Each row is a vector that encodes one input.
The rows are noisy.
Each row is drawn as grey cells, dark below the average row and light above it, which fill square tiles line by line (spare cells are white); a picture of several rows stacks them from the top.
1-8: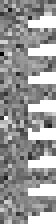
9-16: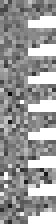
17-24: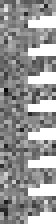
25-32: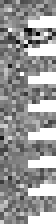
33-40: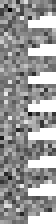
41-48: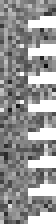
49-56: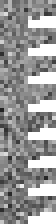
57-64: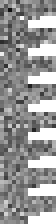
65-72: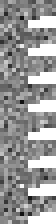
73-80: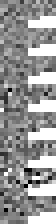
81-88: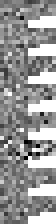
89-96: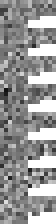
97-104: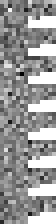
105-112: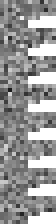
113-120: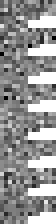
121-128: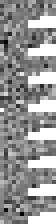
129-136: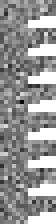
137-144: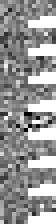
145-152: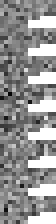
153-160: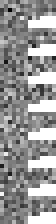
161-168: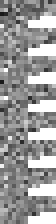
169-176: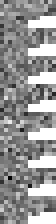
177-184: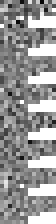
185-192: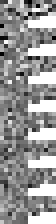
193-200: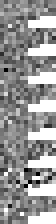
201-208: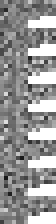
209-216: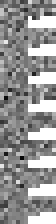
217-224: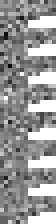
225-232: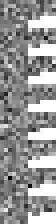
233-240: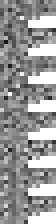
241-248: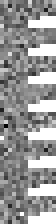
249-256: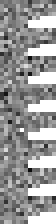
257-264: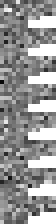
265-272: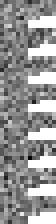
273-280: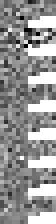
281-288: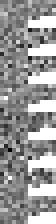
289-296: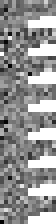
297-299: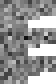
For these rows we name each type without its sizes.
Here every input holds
a list of points on a line.
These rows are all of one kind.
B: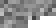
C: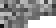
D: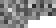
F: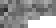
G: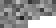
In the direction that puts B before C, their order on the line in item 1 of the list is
G, B, C, F, D.
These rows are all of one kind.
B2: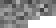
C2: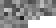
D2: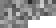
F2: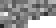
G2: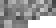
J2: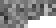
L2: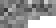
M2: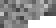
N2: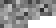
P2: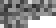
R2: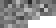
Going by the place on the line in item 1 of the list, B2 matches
C2, D2, N2 and R2.
